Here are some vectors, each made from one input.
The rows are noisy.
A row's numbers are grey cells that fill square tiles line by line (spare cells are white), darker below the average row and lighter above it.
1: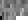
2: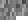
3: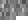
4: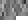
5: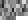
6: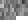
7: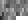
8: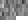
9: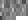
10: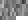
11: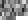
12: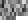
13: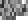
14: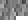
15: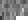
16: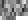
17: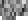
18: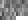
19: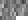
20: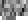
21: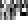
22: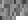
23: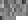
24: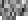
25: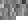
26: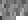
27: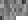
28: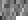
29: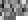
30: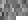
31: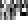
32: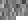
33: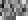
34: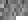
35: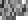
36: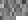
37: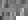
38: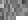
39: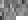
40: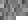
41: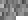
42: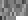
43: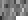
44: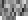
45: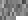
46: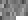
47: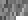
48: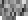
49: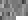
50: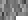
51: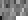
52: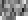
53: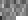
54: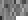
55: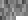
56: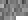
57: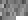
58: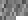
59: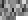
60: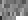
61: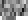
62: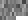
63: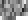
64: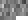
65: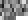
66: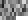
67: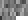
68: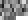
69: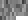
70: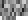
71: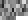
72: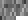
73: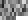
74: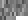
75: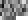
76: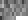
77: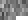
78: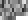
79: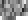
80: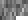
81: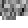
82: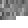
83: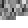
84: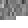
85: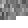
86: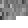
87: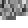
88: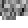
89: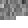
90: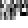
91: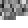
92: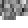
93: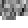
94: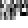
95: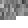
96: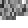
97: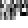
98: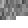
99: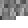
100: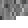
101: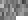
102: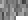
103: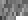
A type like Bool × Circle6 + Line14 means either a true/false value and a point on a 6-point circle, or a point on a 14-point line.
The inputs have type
List2(Label5 × Line5).
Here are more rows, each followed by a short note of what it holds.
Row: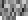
a list of one item
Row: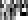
the empty list
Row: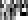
the empty list
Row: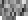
a list of one item
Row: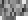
a list of one item
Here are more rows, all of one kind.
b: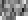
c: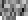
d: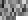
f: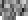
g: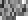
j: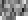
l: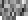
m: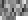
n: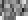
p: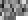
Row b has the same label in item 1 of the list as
c and j.
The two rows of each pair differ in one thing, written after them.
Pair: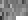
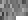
the label in item 2 of the list
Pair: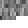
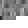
the label in item 1 of the list
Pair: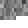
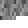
the place on the 5-point line in item 1 of the list
